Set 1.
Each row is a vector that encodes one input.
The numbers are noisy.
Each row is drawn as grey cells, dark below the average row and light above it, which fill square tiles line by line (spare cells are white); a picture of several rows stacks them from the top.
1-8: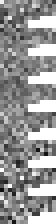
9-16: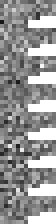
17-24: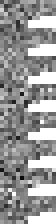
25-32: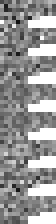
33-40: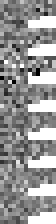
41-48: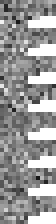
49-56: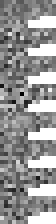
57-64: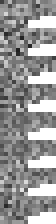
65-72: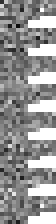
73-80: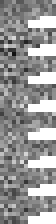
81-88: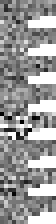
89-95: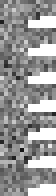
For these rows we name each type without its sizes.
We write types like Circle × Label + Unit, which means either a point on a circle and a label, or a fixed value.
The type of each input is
Circle.
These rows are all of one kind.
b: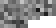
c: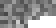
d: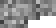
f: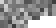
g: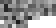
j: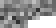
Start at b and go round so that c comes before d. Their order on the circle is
b, j, g, c, f, d.
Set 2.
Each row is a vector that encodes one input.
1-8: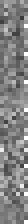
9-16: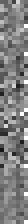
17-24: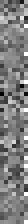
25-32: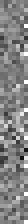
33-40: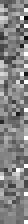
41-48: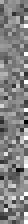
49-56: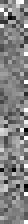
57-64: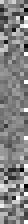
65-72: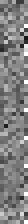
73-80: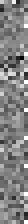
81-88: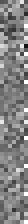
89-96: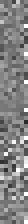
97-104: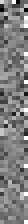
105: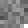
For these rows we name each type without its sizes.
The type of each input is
Line.
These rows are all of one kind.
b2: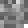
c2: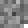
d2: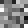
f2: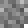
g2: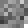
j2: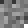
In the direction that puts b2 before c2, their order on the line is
f2, d2, g2, j2, b2, c2.
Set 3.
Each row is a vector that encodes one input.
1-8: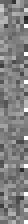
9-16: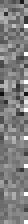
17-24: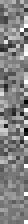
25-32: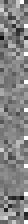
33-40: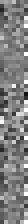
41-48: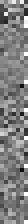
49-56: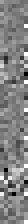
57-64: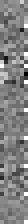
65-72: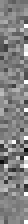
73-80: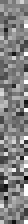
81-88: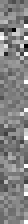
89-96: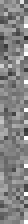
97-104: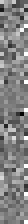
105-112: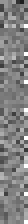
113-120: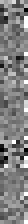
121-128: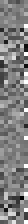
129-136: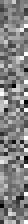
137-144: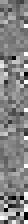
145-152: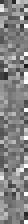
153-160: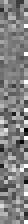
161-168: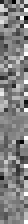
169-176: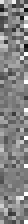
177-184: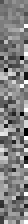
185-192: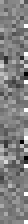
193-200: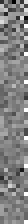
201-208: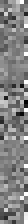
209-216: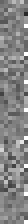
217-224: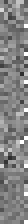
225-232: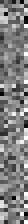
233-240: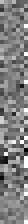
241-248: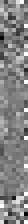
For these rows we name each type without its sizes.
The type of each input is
Circle + Unit.
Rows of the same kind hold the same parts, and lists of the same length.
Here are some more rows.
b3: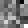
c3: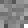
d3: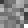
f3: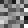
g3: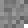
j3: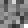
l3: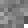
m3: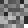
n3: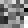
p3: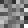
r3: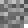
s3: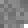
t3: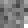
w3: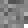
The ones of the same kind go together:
b3, j3
c3, d3, f3, g3, l3, m3, n3, p3, r3, s3, t3, w3

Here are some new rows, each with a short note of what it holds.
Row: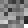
a point on a circle
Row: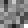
a fixed value
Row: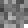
a point on a circle
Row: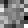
a fixed value
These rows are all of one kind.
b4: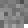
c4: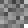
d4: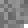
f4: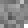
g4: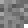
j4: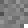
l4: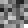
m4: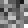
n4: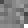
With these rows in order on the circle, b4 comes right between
d4 and n4.
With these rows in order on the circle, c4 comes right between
j4 and m4.
